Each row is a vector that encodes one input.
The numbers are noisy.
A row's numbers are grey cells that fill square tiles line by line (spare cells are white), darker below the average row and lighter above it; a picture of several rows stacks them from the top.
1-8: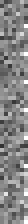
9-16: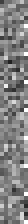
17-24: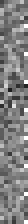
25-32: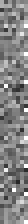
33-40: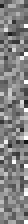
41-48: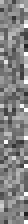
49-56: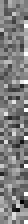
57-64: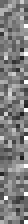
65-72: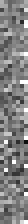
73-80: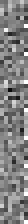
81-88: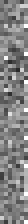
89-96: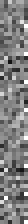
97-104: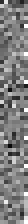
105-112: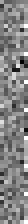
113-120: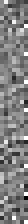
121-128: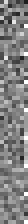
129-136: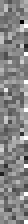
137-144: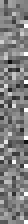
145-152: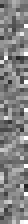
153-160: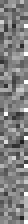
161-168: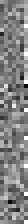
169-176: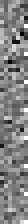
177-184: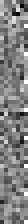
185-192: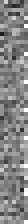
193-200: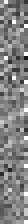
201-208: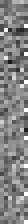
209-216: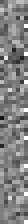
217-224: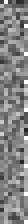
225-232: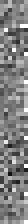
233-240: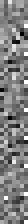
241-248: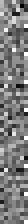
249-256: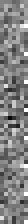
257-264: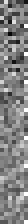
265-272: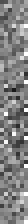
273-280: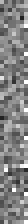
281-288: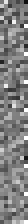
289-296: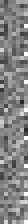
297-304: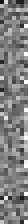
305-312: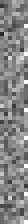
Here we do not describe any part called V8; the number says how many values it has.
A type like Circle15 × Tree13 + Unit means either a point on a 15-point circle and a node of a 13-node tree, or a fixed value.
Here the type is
(Line9 + V8) × Tree12 + List2(Line5).
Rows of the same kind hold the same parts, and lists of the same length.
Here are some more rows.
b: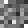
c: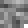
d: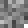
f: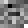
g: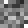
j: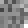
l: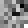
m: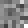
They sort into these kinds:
b, f
c, d, m
g
j
l

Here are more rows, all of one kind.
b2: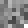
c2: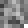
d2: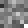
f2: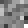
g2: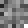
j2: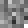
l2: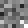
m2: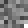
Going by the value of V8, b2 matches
c2 and g2.
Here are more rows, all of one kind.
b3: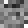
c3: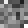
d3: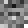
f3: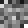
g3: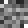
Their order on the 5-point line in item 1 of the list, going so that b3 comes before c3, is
d3, b3, c3, f3, g3.
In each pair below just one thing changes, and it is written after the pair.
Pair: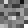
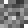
the place on the 5-point line in item 2 of the list
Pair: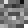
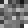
the place on the 5-point line in item 1 of the list
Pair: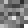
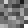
the place on the 5-point line in item 1 of the list
